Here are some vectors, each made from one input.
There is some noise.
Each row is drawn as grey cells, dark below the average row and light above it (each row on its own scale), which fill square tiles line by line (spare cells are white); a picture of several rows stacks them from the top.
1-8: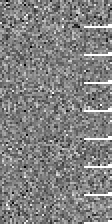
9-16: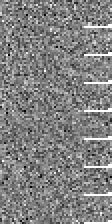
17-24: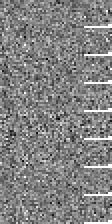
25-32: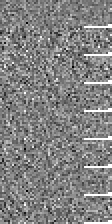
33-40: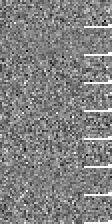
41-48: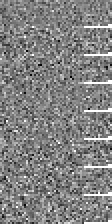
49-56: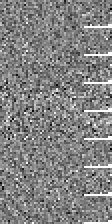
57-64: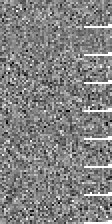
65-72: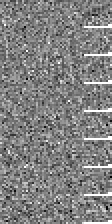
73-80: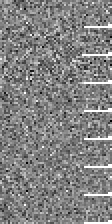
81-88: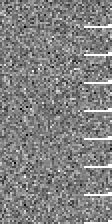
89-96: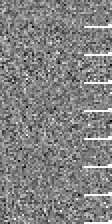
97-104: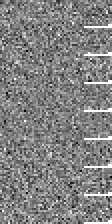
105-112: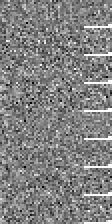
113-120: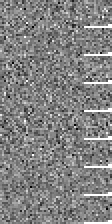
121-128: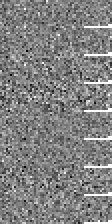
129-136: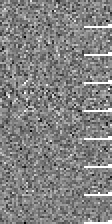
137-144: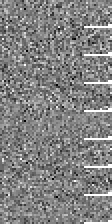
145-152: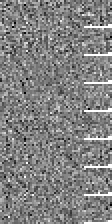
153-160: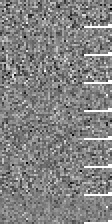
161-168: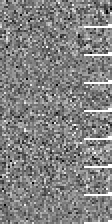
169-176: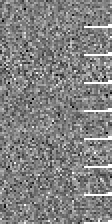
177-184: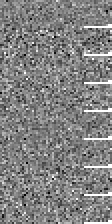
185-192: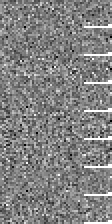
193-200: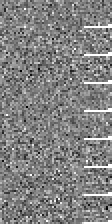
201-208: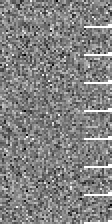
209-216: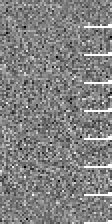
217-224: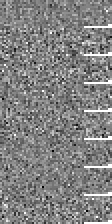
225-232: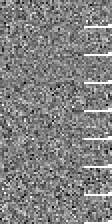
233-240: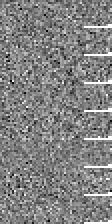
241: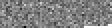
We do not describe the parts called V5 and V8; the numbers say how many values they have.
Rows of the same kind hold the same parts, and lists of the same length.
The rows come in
2 kinds.
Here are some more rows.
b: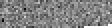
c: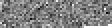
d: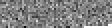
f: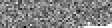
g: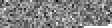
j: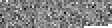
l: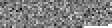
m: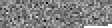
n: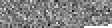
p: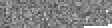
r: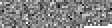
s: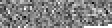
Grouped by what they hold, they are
b, f, g, j, m, n, r, s
c, d, l, p

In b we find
one of 10 labels, a true/false value, two values of V5 and a value of V8.
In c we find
one of 7 labels, two values of V5 and a value of V8.
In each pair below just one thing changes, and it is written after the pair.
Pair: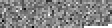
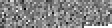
the label
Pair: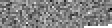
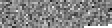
the label
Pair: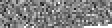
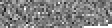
the label
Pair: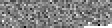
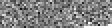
the true/false value
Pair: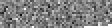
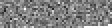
the label
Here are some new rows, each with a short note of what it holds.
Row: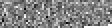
one of 10 labels, a true/false value, two values of V5 and a value of V8
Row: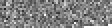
one of 7 labels, two values of V5 and a value of V8
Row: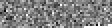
one of 7 labels, two values of V5 and a value of V8
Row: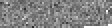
one of 7 labels, two values of V5 and a value of V8
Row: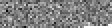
one of 10 labels, a true/false value, two values of V5 and a value of V8
